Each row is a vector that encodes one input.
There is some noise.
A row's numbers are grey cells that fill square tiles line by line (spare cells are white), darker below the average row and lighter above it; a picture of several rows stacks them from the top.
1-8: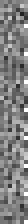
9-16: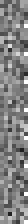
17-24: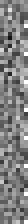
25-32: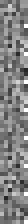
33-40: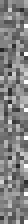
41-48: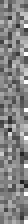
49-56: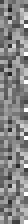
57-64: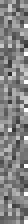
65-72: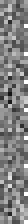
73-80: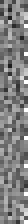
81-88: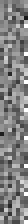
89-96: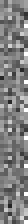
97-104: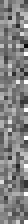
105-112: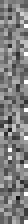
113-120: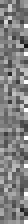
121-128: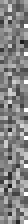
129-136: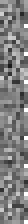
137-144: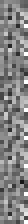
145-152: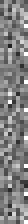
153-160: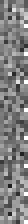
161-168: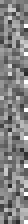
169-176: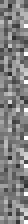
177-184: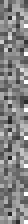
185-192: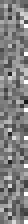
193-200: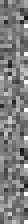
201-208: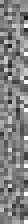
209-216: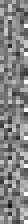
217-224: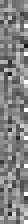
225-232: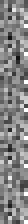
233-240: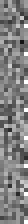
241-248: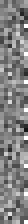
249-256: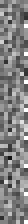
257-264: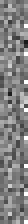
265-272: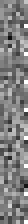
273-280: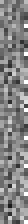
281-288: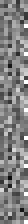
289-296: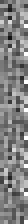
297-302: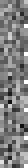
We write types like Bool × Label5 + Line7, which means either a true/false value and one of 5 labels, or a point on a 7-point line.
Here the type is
(Line6 + Tree9) × Line10 × (Tree11 × Tree11 × Tree11 + Unit).
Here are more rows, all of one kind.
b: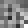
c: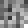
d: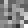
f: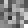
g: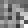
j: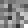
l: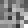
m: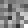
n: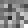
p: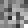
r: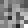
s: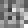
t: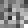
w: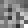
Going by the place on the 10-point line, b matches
p, r, t and w.
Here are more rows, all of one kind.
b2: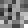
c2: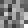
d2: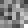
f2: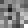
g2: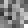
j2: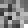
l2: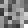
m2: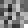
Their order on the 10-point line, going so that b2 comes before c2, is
j2, m2, f2, d2, b2, c2, l2, g2.
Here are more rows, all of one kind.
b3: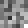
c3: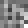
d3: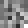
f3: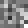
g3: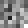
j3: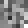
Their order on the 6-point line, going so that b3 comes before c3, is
g3, b3, j3, d3, c3, f3.
